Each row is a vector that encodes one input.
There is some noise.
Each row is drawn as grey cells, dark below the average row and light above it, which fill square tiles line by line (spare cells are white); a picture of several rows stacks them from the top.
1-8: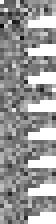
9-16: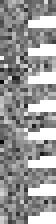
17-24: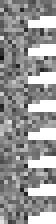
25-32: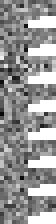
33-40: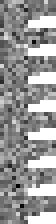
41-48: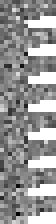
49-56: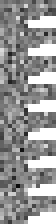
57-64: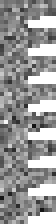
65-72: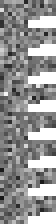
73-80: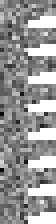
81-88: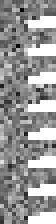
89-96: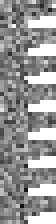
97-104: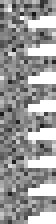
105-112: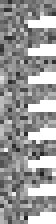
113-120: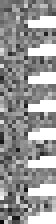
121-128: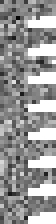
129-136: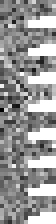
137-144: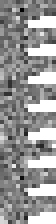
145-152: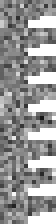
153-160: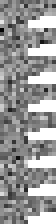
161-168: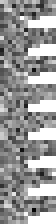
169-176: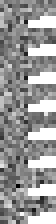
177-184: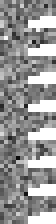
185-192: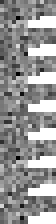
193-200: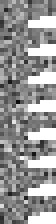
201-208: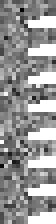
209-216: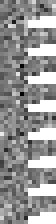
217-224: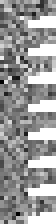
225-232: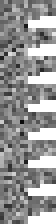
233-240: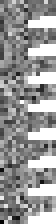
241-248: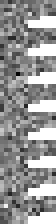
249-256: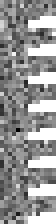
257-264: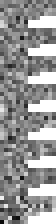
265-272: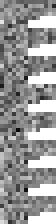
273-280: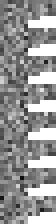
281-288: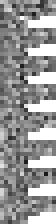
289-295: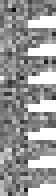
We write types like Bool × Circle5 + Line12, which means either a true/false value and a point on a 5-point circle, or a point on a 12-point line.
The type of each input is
Circle8 + Circle11 + Tree20 + Unit.
